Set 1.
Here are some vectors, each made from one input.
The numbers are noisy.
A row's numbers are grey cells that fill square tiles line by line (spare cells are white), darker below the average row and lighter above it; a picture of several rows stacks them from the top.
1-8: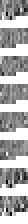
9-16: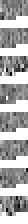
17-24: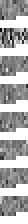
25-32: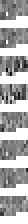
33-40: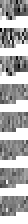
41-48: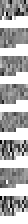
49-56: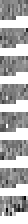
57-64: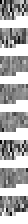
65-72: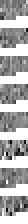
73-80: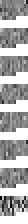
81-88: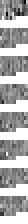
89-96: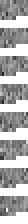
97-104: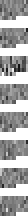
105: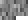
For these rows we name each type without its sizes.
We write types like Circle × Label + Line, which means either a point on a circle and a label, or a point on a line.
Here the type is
Bool × Bool × Bool × Bool + Tree + Unit.
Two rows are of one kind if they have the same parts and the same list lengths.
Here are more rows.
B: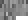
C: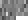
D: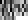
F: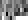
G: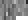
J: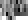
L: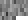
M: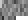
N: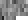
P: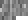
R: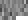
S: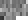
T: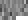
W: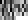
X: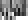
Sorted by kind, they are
B, C, G, L, M, N, P, R, S, T
D, W
F, J, X

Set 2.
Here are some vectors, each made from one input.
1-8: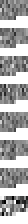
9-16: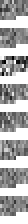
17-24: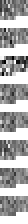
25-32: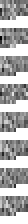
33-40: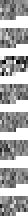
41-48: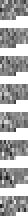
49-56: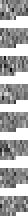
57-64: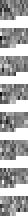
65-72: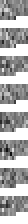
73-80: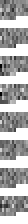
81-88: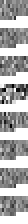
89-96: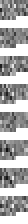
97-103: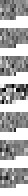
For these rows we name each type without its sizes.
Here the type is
List(Line).
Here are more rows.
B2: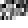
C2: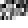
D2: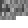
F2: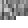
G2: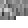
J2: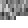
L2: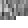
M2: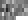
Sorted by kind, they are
B2, C2
D2, M2
F2, G2, J2, L2

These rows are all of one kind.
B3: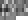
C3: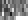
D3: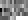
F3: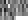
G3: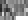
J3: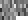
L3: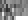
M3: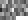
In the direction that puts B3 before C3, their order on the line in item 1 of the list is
D3, J3, M3, B3, G3, L3, C3, F3.
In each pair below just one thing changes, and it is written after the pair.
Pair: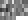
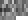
the place on the line in item 2 of the list
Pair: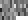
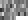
the place on the line in item 2 of the list
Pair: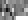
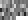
the place on the line in item 1 of the list
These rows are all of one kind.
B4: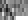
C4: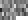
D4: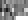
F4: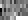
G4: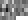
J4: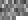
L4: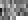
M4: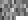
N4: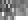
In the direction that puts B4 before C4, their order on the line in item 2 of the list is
N4, B4, G4, D4, C4, L4, J4, F4, M4.
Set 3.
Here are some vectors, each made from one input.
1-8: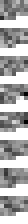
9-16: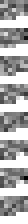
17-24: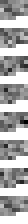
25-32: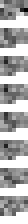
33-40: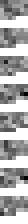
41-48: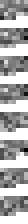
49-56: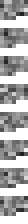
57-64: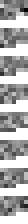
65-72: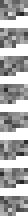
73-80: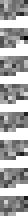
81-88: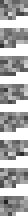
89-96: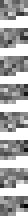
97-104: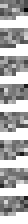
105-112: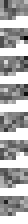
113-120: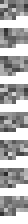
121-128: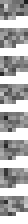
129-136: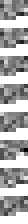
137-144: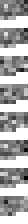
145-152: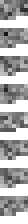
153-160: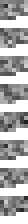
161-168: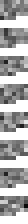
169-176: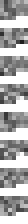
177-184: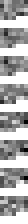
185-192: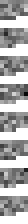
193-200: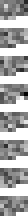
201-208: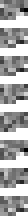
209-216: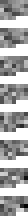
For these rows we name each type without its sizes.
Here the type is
Bool × Circle.
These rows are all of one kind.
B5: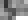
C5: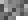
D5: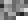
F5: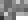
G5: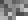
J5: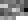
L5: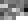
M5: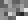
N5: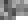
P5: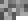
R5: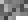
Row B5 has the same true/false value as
C5, F5, N5 and R5.
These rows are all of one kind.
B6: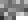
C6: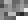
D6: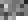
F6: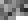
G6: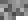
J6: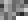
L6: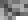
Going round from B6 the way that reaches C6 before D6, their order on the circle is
B6, G6, L6, C6, J6, D6, F6.
